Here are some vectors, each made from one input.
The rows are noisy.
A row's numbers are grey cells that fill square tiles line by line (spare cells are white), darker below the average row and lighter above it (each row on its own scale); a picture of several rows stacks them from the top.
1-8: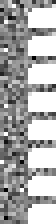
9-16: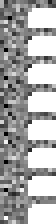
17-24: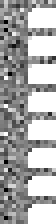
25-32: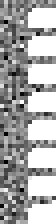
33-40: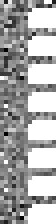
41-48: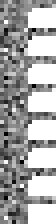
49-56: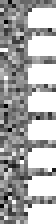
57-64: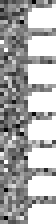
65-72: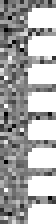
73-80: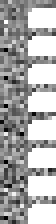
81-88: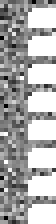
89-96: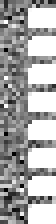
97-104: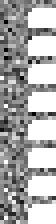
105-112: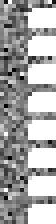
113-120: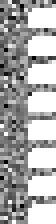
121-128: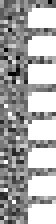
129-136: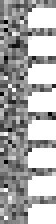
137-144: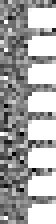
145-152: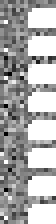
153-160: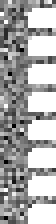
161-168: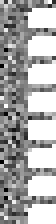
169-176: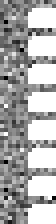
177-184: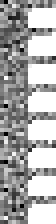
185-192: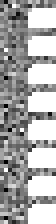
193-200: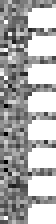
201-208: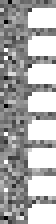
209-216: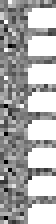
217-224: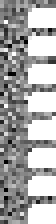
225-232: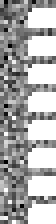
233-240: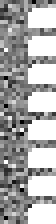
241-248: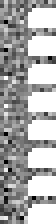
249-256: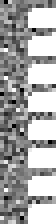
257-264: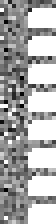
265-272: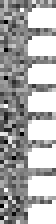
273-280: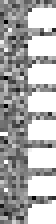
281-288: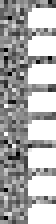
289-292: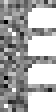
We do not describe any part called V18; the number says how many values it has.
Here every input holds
a true/false value, together with either a point on a 10-point line, or a value of V18.
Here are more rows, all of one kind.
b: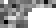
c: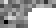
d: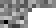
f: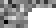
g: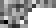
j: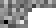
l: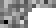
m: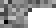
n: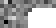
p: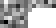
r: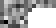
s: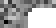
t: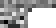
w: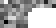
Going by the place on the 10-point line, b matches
c, p and w.
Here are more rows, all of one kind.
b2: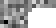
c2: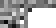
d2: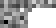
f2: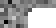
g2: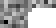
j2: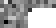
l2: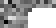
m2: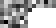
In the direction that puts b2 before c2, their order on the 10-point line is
m2, b2, g2, d2, j2, l2, f2, c2.
